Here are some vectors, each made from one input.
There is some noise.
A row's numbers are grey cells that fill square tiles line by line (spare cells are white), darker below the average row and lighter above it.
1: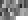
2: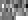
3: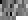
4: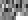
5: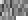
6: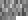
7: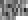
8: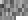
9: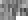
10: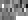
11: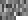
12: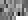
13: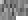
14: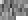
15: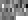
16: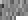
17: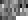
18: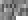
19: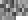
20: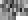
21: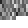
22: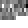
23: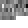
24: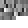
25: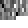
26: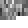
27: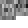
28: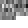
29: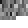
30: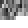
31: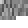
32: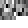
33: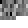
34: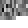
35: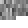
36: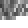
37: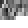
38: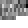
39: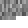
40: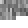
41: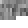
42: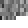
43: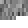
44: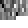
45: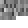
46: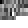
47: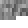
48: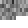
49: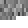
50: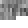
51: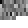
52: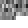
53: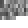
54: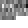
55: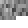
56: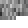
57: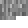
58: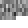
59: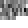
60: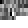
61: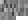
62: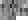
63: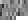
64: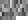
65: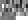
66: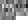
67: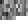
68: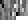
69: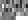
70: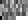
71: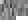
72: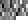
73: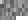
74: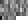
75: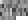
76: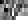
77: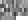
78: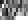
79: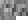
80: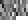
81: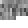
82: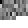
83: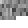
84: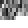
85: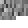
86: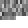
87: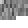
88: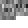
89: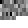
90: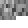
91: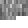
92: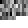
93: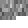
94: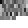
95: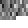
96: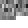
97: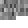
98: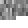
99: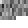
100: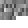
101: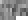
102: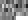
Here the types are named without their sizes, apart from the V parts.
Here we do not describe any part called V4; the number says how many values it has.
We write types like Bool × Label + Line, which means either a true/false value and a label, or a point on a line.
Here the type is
(Bool × Bool × Bool + Line) × V4.
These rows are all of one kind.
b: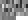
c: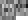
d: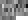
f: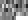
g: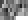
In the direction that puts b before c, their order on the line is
b, g, d, f, c.
